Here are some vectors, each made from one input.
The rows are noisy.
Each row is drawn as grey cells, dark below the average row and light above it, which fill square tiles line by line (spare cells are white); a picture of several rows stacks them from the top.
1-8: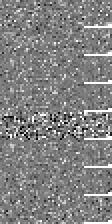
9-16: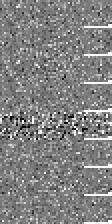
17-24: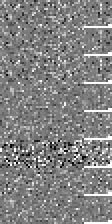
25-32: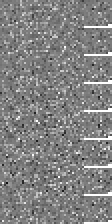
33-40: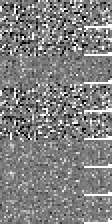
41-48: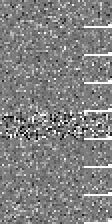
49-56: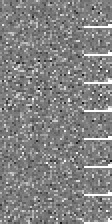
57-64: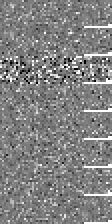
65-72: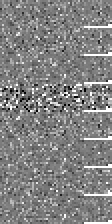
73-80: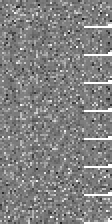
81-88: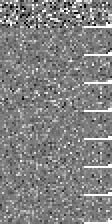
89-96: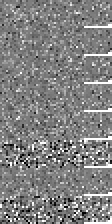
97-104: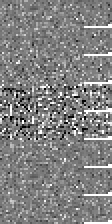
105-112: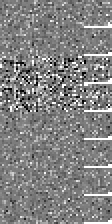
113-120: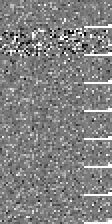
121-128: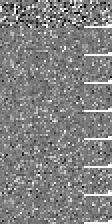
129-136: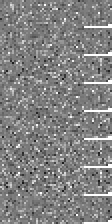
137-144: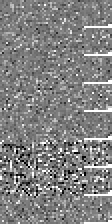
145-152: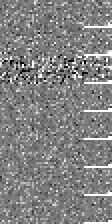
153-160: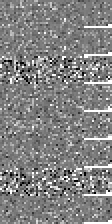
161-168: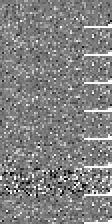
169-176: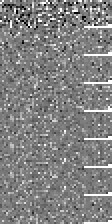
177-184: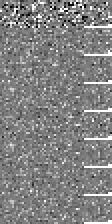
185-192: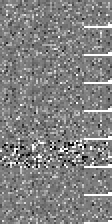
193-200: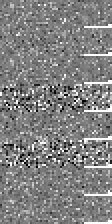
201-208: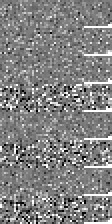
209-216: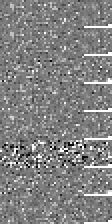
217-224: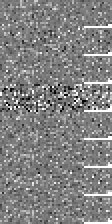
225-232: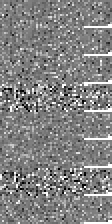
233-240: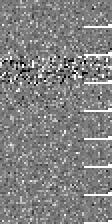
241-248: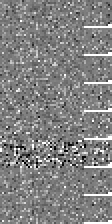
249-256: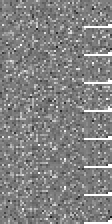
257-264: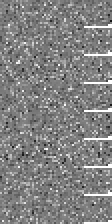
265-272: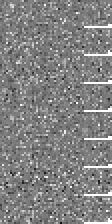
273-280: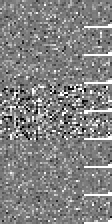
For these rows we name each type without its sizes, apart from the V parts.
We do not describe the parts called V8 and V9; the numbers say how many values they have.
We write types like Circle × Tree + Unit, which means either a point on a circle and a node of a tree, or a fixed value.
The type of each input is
(Bool × Line + V8) × Line + V9.
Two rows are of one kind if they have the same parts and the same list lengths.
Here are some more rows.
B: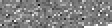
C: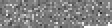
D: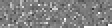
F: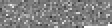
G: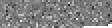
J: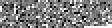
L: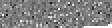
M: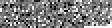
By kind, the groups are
B, G, L
C, D, F
J, M

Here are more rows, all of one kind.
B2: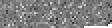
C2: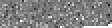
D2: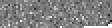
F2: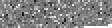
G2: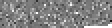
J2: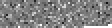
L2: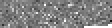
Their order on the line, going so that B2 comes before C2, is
G2, L2, B2, D2, C2, J2, F2.
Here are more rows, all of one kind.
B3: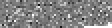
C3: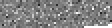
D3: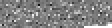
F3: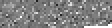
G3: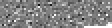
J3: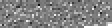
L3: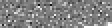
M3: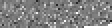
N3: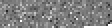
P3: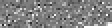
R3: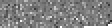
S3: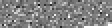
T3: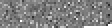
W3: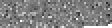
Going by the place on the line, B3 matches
G3, L3, P3 and S3.
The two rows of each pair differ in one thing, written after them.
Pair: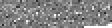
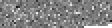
the value of V8
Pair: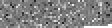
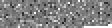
the value of V8
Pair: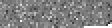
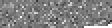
the place on the line
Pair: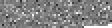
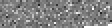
the value of V8
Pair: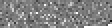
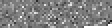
the value of V8
